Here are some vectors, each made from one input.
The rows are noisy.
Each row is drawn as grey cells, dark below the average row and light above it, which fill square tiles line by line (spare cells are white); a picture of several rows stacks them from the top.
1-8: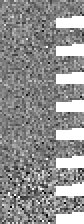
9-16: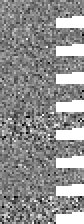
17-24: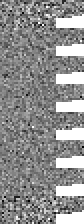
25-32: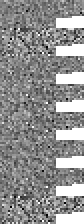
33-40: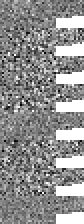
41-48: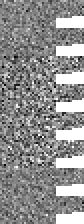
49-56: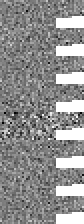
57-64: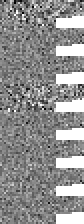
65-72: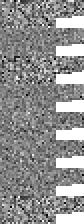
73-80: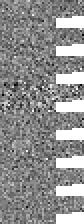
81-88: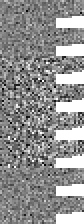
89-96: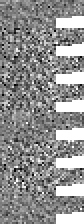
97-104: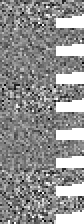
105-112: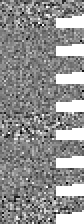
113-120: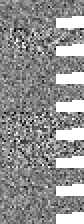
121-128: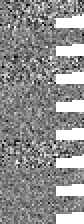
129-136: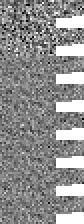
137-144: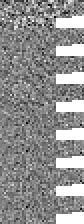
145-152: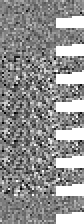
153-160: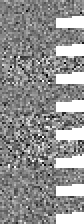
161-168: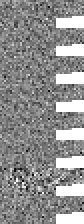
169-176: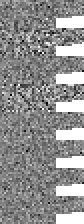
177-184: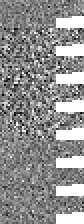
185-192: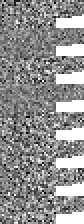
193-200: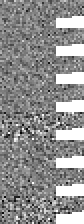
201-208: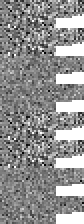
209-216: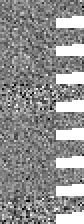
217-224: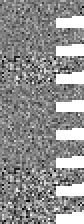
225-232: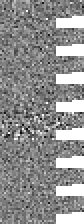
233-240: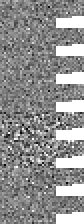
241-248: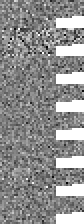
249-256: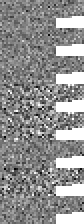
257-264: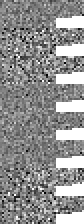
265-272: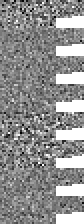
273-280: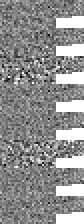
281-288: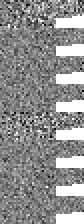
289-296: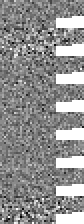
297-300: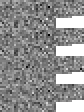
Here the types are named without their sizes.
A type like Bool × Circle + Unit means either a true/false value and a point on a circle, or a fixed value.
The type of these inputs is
(Circle + Unit) × Line + Label.
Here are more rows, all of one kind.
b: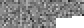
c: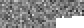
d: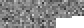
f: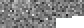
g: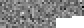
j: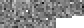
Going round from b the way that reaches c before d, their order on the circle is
b, c, d, g, j, f.
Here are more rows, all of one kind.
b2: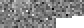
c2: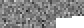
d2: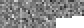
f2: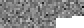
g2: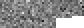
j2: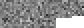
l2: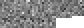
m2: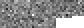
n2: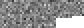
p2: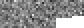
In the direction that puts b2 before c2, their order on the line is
b2, p2, d2, m2, g2, l2, j2, f2, n2, c2.
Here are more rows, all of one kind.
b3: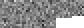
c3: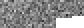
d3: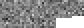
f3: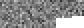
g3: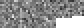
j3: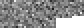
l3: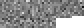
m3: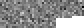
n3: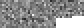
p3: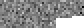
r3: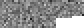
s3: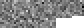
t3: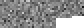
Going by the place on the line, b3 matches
c3 and p3.
